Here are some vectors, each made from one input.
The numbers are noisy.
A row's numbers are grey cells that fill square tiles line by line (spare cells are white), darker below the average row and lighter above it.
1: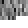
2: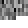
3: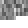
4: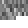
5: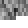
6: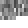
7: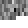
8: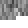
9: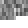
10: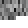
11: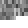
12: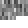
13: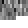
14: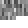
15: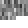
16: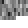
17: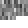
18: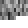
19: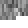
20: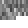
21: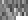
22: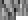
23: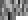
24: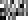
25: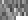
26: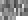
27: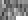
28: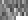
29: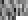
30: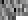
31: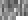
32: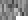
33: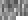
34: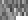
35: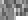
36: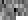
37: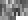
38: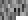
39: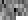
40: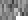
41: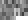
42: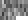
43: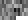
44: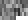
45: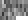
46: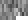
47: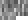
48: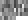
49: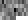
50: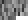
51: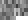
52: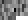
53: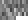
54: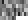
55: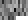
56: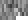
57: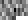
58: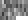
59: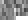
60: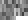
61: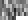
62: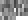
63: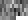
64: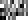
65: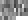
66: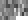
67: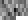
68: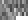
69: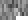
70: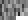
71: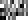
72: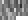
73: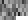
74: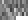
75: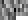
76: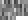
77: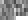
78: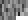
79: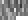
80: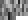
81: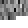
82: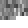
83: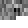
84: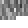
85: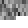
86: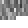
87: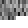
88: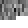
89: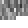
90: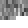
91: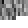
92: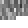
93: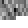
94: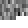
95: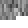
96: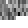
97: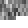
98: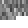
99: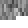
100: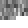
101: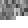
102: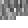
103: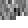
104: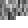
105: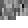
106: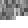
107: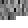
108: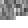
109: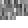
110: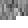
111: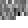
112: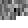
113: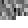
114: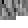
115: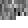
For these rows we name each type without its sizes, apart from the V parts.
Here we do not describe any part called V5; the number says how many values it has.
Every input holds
a list of items, each a true/false value and a value of V5.
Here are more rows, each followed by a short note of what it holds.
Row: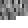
a list of two items
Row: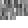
a list of one item
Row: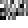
the empty list
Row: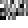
the empty list
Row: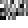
the empty list
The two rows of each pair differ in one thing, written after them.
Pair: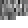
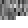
the true/false value in item 1 of the list
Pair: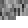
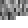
the value of V5 in item 1 of the list
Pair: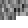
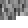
the true/false value in item 2 of the list
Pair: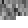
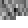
the value of V5 in item 2 of the list
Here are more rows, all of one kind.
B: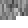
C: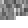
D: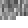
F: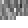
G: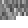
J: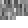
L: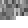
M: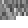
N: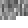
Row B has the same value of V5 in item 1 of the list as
D and N.
